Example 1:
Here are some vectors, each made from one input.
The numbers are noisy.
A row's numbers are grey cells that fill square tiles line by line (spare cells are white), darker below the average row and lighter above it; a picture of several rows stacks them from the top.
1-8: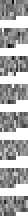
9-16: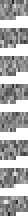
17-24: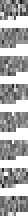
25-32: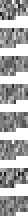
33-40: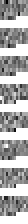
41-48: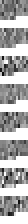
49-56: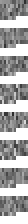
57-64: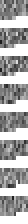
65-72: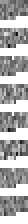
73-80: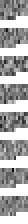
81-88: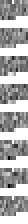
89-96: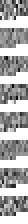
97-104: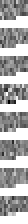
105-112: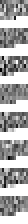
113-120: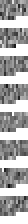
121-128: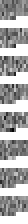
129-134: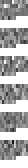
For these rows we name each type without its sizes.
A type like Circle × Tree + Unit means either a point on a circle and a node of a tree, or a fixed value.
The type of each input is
Circle + Tree.
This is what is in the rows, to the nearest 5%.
About 35% of them hold a point on a circle. The rest hold a node of a tree.
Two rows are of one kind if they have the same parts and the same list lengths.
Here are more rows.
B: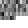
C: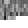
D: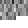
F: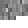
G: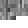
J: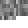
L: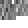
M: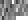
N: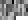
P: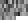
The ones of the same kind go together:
B, D, F, G, L, M, N, P
C, J

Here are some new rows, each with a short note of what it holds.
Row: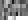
a point on a circle
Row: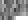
a node of a tree
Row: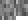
a point on a circle
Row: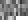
a point on a circle
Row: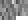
a node of a tree
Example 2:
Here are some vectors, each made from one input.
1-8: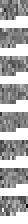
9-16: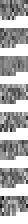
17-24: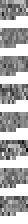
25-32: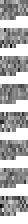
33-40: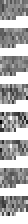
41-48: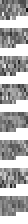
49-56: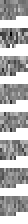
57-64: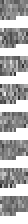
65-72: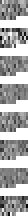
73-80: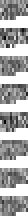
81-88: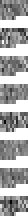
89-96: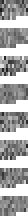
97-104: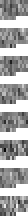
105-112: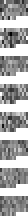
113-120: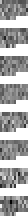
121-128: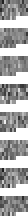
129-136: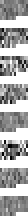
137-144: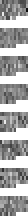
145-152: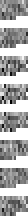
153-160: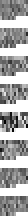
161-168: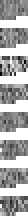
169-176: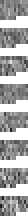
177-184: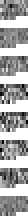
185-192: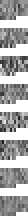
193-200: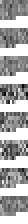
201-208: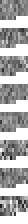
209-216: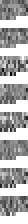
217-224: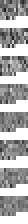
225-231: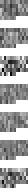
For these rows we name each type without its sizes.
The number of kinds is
2.
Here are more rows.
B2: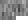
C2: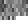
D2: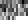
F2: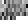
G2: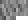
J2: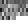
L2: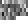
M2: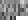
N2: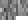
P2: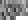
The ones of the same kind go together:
B2, C2, G2, J2, L2, M2, P2
D2, F2, N2

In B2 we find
a point on a circle.
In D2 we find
a point on a line.
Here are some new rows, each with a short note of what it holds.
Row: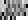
a point on a line
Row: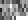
a point on a circle
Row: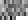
a point on a line
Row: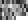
a point on a line
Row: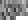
a point on a circle
